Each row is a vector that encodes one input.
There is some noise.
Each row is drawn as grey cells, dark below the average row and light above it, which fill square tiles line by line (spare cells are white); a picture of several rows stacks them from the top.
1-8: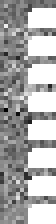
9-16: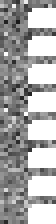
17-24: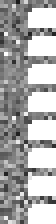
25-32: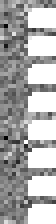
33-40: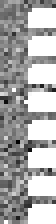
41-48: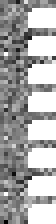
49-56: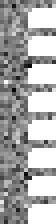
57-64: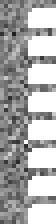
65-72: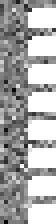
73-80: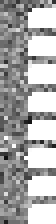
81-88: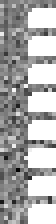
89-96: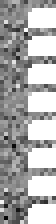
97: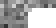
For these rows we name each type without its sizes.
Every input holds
a true/false value, together with a list of points on a line.
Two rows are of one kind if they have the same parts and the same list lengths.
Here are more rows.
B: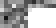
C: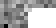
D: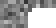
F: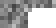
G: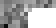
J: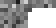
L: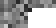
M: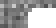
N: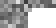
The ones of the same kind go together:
B
C, G, J, M
D, F, L, N

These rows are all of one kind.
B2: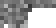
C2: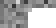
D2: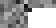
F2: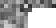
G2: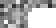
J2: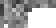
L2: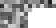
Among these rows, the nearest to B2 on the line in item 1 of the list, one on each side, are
F2 and J2.
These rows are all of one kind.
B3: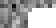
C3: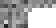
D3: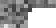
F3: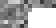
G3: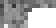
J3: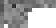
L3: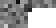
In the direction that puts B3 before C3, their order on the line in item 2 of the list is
D3, G3, J3, B3, F3, L3, C3.
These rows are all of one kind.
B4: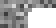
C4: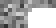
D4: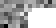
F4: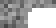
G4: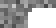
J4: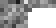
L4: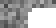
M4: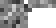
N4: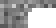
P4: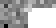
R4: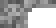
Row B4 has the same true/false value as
D4, G4 and N4.
